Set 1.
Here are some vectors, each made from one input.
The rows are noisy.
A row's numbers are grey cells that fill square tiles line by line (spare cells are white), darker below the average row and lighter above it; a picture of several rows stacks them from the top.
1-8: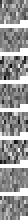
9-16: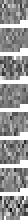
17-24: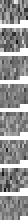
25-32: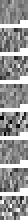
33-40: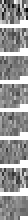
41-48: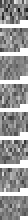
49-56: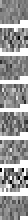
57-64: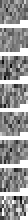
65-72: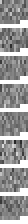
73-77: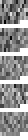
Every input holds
a point on a 7-point line, together with either a fixed value, or three true/false values.
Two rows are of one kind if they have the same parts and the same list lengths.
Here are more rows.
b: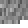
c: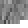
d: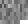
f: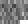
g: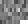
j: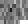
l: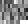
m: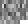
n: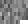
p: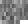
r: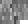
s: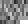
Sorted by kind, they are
b, c, d, f, g, j, l, m, n, p
r, s

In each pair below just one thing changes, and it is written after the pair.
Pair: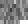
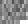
one of the three true/false values
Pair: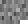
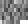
the place on the 7-point line
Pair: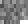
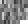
one of the three true/false values
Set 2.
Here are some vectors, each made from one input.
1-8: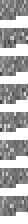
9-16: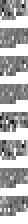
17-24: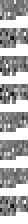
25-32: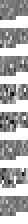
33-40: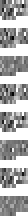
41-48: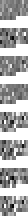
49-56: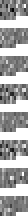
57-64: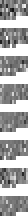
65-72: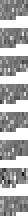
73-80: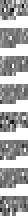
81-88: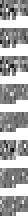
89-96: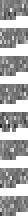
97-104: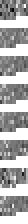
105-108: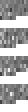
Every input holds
either a point on a 9-point circle, or four true/false values.
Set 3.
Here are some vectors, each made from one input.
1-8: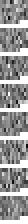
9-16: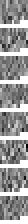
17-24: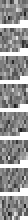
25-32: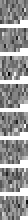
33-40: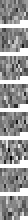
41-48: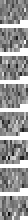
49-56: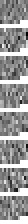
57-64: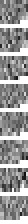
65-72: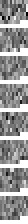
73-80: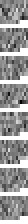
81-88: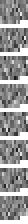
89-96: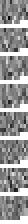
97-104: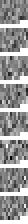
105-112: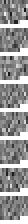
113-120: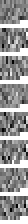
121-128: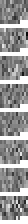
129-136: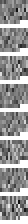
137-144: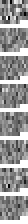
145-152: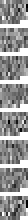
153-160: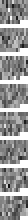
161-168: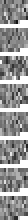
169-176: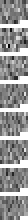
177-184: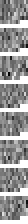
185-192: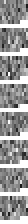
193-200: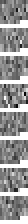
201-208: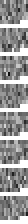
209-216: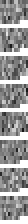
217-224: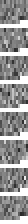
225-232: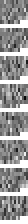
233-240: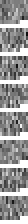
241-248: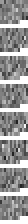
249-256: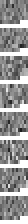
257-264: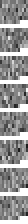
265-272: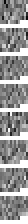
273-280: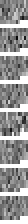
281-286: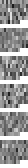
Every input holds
either a point on a 5-point circle, or a point on a 9-point circle, or a fixed value.
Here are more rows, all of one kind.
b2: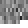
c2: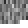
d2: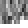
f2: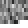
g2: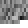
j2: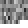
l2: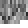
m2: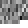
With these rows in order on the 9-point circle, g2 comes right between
c2 and m2.
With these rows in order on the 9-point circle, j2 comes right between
d2 and f2.
